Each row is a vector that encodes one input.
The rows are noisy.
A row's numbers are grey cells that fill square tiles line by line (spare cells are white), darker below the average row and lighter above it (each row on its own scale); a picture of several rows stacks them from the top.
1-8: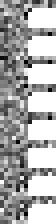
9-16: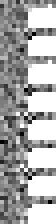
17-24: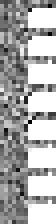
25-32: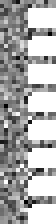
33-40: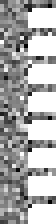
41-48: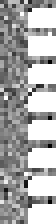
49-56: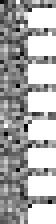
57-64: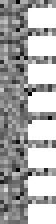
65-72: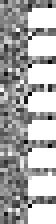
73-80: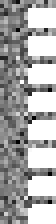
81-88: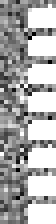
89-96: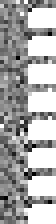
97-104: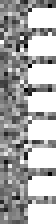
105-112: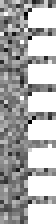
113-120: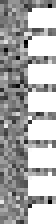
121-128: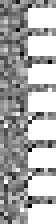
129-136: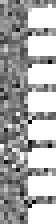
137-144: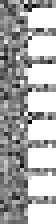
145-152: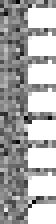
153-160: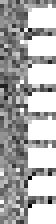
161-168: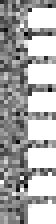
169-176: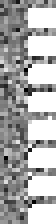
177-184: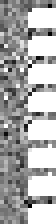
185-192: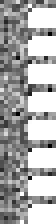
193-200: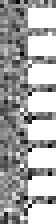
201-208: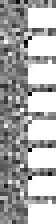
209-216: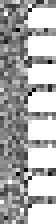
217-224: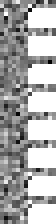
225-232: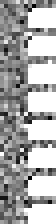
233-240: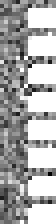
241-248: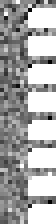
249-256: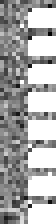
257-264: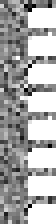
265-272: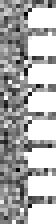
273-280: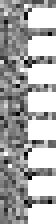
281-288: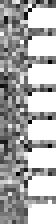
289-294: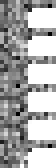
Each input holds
a list of up to two points on a 13-point circle.
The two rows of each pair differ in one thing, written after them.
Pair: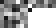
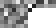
the place on the 13-point circle in item 1 of the list
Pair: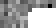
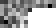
the place on the 13-point circle in item 2 of the list
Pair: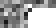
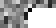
the place on the 13-point circle in item 2 of the list
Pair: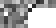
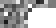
the place on the 13-point circle in item 2 of the list
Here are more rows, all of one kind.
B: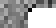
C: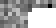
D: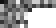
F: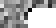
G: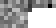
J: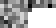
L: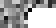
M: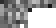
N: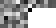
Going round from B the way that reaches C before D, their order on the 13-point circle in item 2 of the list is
B, L, F, C, G, J, D, M, N.
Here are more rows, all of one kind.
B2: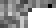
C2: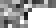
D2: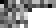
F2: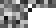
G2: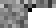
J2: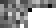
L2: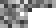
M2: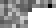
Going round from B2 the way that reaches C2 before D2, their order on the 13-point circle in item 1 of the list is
B2, F2, C2, G2, L2, M2, D2, J2.
